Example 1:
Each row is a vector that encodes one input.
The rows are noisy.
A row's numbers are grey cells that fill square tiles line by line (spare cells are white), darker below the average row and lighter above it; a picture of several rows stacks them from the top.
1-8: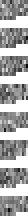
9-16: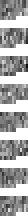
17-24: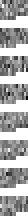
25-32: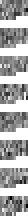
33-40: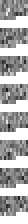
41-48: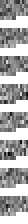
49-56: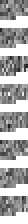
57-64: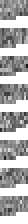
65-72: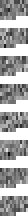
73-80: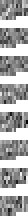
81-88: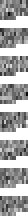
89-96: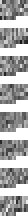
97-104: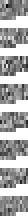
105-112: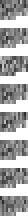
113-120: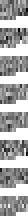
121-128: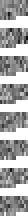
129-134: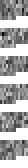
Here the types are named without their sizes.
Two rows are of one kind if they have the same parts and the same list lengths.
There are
2 kinds of row.
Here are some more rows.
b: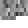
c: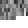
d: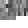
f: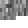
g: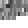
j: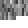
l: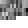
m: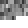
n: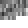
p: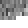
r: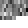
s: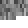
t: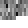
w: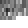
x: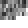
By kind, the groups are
b, d, f, g, l, r, t
c, j, m, n, p, s, w, x

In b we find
a point on a circle, a point on a line and a true/false value.
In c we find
a point on a line and a true/false value.
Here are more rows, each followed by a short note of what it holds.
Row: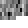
a point on a circle, a point on a line and a true/false value
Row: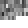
a point on a line and a true/false value
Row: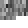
a point on a circle, a point on a line and a true/false value
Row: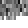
a point on a line and a true/false value
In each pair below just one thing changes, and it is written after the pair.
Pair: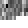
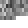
the true/false value
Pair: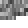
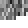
the true/false value
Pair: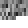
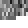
the place on the circle
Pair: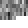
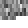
the place on the circle
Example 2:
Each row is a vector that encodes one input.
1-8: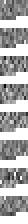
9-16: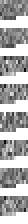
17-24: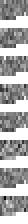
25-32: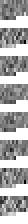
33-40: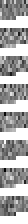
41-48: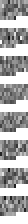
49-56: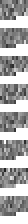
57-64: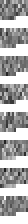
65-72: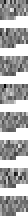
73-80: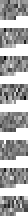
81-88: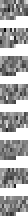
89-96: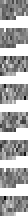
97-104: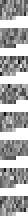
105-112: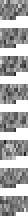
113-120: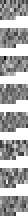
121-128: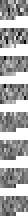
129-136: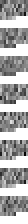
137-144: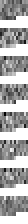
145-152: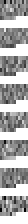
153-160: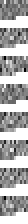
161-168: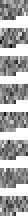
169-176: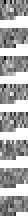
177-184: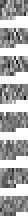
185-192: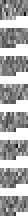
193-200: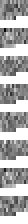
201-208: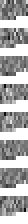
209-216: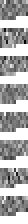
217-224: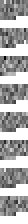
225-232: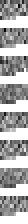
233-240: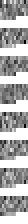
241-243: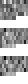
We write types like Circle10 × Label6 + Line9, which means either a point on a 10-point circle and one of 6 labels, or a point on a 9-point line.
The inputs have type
Line10 + List2(Line6).
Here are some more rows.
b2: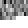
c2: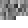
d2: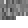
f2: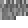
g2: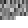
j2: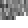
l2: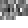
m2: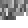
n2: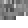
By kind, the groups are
b2, g2
c2, f2
d2, j2, m2, n2
l2

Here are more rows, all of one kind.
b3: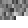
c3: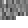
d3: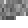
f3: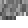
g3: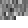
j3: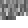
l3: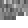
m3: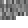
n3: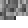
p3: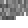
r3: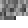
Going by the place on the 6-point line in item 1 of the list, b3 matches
g3, n3 and r3.
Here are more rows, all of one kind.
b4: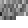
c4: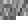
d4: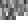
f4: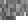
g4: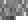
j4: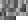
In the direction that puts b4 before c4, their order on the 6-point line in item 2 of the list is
g4, f4, b4, j4, d4, c4.
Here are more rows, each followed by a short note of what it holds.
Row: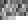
a point on a 10-point line
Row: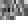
the empty list
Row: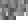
a list of two items
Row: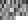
a point on a 10-point line
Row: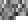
a list of one item
